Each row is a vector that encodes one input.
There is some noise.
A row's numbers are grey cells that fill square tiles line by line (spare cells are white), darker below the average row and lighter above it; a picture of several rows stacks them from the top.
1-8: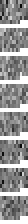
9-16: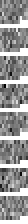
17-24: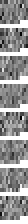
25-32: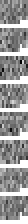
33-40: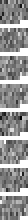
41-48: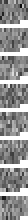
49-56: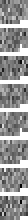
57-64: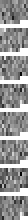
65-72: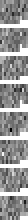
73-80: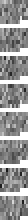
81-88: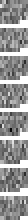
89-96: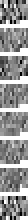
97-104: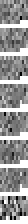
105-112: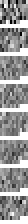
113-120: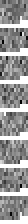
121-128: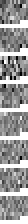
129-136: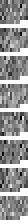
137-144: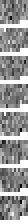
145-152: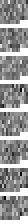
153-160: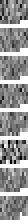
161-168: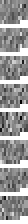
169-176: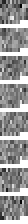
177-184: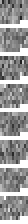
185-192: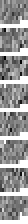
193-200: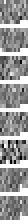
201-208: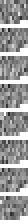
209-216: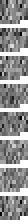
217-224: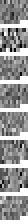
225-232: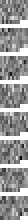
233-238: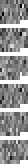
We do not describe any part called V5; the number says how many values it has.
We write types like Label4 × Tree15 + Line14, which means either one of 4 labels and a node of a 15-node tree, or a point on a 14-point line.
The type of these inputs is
List2((Line4 + Line7) × V5).
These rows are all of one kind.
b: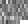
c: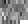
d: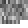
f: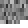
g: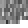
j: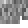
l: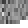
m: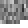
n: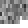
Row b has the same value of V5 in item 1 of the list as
c, d and l.
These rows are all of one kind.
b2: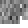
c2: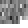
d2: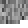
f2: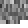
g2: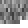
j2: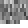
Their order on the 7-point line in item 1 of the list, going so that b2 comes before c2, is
f2, j2, b2, g2, c2, d2.
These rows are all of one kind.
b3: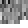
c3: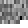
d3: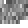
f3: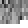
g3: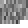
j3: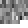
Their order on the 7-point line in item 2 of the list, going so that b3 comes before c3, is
g3, b3, d3, j3, c3, f3.
